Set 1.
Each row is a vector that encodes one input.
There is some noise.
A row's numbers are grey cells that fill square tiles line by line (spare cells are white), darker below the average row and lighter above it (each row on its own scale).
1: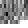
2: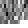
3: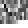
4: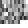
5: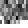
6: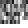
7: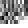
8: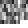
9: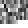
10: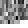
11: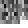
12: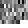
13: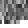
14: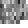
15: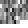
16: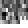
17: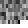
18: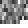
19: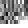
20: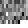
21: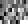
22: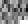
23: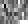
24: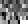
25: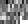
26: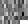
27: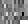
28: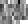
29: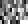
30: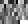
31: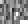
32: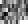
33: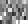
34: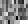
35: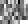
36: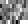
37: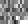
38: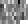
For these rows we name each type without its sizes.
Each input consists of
a label.
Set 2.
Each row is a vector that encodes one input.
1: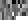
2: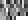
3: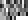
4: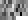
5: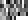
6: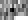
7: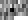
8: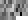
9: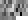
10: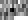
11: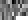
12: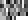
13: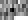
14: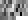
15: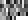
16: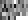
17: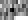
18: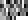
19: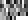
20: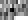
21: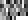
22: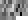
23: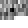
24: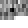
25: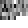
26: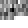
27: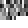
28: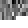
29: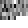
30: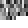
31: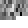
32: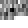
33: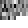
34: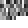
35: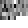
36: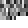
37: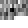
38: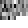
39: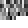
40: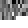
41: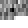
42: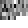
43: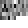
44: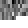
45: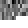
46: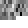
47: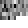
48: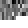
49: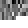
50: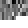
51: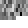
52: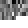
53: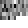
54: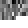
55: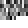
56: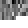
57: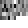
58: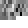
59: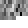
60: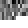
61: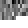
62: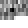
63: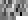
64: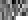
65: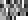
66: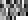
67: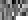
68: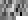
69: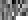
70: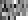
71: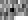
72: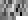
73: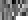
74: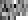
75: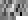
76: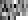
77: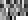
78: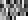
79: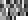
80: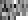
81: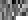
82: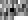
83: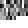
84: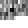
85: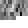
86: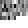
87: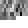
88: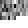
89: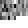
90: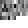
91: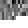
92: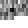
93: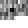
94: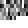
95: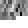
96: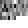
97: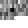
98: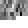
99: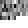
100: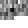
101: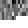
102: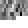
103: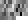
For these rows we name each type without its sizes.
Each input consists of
a label.
